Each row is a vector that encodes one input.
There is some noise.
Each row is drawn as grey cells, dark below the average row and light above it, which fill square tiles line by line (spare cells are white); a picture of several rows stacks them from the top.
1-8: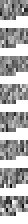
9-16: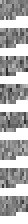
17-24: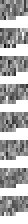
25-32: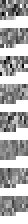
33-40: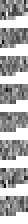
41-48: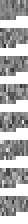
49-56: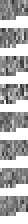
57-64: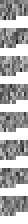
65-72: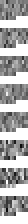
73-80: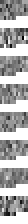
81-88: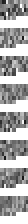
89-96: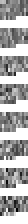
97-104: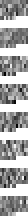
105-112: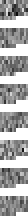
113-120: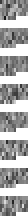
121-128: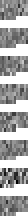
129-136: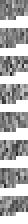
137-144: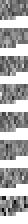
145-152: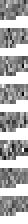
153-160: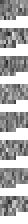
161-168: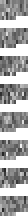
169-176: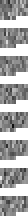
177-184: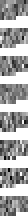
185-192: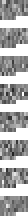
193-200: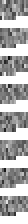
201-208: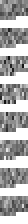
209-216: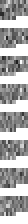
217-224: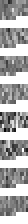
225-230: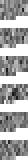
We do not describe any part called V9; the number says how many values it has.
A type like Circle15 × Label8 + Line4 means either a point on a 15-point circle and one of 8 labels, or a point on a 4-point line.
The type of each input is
Bool × Bool × Bool + Line6 + Line7 + V9 × V9.
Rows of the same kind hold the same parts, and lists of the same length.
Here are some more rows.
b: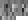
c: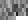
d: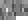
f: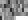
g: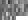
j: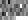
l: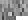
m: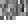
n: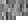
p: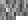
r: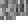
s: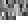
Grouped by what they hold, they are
b, f
c, d, m, n, p, r, s
g, j
l

